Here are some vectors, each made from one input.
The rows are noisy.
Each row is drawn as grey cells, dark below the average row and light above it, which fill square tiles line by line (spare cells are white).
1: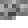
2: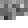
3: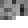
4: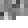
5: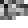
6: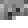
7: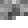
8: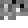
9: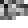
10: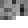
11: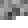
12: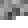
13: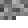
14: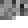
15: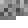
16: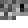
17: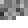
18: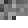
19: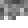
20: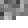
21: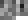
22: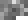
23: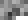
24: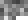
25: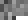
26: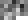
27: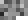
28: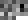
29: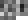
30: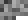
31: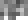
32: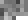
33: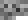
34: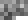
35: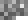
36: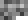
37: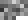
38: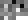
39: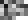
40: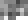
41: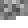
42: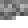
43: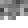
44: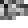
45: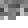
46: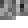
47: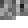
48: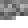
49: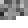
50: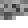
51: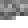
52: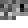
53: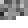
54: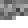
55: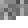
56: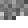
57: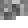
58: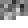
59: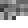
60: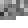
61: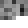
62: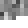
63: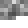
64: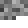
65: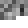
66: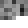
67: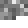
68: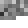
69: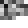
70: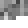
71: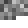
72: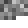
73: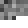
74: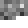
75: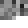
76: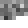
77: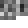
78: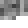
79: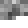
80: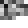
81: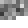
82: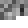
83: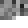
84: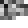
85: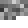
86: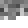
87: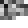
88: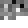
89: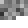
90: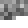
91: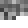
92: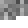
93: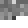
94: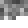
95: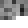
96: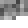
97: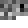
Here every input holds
a list of up to two points on an 8-point line.
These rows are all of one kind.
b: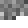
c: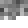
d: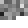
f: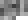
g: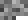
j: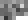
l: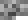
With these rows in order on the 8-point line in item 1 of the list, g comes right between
b and l.
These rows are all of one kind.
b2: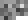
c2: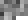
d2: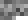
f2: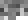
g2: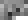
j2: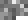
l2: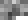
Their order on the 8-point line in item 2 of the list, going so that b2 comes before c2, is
f2, b2, d2, c2, j2, l2, g2.
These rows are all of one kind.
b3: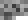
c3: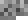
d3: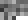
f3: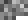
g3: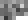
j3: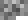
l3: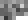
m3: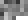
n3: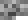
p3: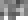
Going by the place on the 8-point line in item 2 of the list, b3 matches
g3 and l3.
